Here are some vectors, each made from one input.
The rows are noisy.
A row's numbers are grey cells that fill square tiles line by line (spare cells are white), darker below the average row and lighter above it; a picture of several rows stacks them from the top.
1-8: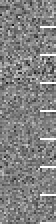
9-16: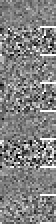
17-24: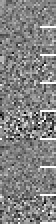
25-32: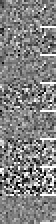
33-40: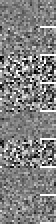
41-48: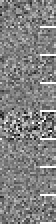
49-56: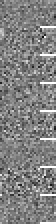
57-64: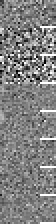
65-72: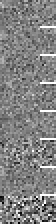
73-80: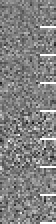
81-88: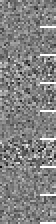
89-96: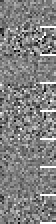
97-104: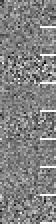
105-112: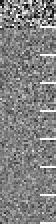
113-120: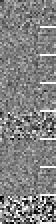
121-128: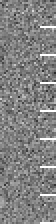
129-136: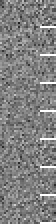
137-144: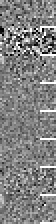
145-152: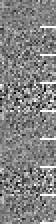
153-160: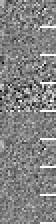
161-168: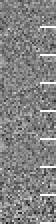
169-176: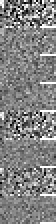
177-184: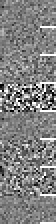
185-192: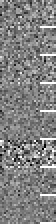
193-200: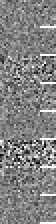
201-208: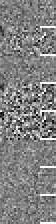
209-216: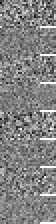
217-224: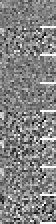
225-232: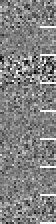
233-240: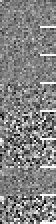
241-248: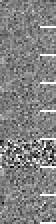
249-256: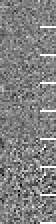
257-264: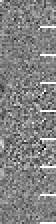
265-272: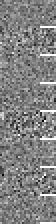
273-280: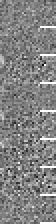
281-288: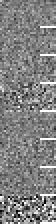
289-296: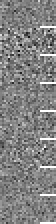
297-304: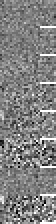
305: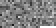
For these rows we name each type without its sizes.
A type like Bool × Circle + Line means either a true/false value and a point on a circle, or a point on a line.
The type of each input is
Circle.
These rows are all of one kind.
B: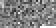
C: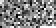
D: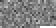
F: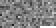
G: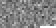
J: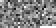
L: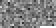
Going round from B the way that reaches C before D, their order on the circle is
B, L, G, J, F, C, D.
